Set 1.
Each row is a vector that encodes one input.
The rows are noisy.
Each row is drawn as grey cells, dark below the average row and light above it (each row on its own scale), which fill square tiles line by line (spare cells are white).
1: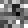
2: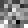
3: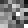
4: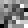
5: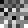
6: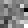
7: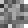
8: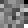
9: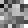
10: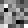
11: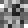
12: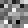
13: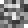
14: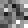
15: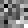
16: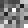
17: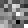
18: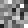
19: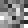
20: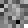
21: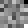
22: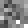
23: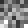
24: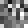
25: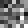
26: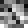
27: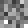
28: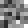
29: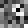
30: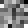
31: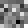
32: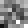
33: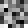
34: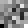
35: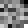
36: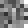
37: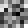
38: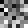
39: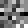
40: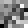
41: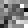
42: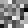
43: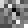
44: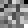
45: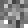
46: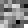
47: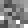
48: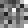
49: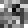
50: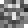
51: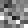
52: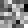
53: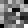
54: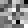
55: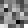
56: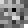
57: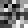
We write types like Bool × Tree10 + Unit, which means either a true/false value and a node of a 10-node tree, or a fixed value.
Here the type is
Label8.
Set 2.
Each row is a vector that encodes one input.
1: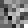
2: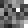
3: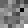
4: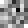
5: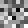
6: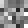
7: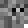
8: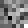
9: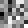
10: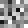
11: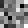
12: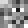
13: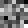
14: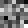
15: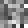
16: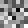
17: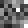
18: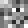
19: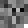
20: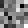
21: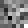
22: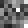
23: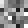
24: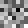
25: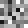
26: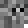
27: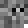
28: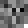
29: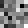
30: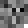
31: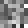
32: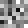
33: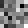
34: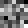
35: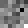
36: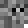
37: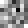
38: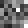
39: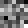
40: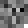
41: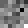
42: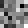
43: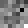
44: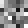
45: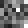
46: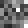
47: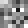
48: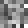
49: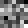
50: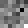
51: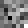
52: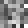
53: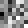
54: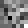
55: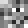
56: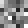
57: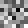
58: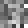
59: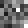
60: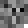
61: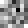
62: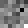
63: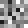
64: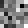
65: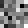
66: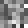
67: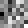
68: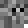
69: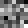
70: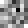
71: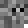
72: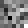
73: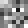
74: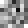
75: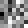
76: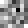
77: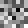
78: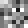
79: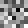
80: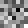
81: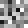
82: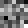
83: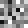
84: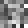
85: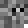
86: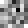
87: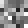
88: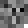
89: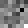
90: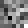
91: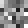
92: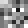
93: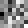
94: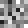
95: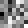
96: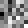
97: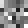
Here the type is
Line14.
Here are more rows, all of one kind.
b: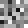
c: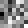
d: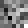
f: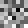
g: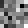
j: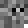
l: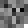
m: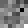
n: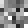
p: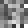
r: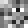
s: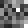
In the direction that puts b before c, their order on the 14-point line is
r, n, f, b, c, p, d, g, s, l, j, m.
